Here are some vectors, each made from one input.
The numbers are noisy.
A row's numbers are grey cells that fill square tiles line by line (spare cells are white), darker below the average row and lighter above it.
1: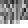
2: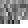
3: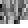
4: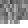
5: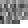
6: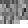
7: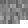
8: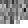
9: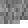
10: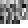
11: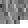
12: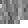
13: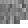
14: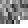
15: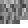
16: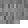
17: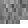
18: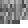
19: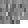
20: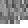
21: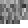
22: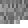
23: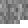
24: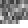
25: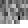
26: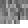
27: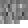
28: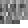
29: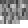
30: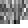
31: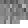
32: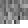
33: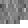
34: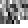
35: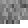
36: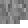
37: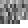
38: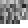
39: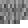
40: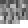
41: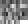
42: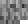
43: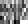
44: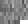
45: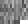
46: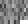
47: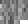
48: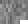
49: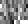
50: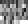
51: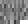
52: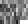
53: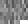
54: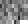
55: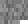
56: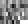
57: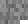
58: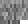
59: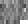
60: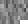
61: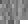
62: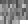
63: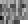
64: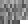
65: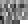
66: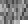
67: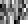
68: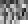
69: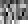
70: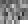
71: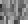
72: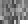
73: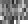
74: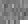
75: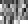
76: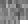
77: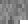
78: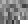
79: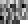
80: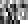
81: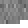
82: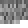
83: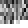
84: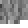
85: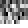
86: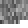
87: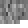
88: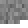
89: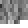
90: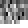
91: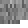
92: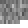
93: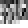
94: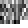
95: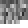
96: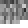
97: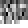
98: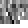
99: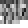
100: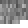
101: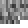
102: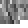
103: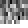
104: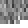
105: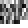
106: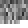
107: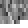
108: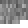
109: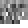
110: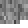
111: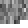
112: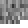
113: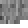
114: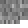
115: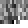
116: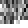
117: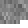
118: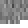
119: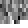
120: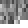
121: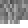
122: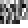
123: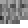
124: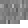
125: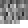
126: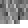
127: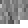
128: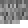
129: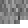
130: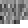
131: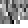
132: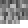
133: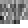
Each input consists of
a list of up to two points on a 7-point line.
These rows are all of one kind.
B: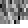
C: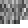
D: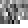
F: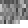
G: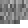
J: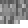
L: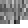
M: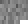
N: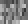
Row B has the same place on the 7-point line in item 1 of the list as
C and J.
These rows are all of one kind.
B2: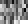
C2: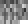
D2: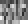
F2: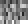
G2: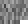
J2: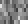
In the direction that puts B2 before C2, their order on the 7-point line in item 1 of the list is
G2, D2, F2, J2, B2, C2.
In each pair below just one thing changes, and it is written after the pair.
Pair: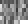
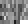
the place on the 7-point line in item 1 of the list
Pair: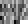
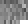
the place on the 7-point line in item 2 of the list
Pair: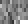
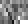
the place on the 7-point line in item 2 of the list
